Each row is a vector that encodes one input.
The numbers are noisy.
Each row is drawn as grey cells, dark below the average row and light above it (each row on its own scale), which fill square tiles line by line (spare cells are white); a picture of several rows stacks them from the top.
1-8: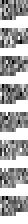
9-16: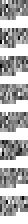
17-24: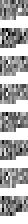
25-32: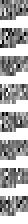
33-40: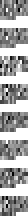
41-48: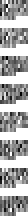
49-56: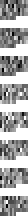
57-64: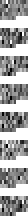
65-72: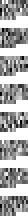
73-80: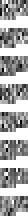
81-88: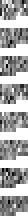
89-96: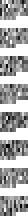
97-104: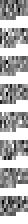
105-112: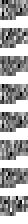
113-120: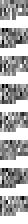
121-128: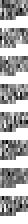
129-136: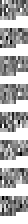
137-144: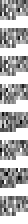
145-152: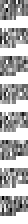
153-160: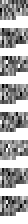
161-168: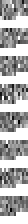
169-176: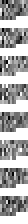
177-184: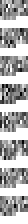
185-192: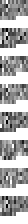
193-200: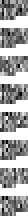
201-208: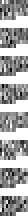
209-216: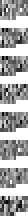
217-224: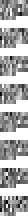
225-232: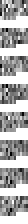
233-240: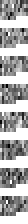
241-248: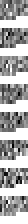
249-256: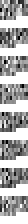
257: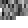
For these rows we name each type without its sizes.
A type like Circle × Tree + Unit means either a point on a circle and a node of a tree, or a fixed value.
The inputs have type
(Label + Line) × Line.
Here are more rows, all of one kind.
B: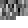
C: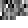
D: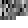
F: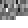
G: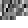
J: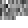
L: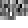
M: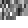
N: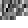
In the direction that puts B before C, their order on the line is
J, F, L, M, B, D, N, G, C.
